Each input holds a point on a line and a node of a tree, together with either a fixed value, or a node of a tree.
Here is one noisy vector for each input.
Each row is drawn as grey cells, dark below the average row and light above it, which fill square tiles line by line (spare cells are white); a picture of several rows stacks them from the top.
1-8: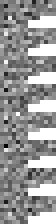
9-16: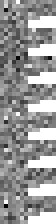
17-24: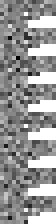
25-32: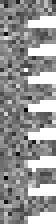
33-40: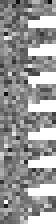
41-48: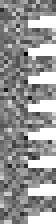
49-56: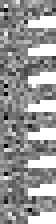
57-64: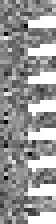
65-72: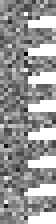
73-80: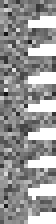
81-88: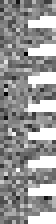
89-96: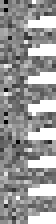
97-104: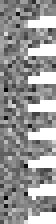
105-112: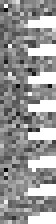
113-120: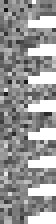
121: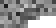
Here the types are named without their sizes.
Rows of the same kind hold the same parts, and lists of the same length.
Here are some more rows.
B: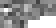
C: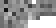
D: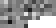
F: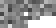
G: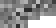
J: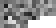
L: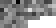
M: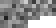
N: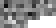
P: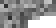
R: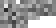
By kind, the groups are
B, C, D, F, P, R
G, J, L, M, N

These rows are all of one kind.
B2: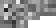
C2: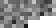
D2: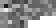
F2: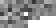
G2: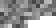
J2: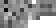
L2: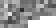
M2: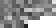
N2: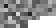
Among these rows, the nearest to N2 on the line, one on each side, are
D2 and M2.
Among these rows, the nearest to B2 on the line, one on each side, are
J2 and L2.
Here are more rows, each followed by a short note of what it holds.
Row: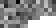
a point on a line and a node of each of two trees
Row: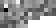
a point on a line and a node of each of two trees
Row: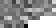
a point on a line and a node of a tree
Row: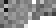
a point on a line and a node of each of two trees
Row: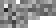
a point on a line and a node of a tree
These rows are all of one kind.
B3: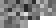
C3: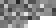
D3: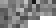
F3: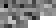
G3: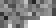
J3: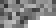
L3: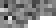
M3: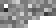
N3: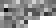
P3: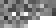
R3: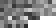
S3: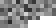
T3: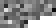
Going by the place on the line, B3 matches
C3, P3 and S3.
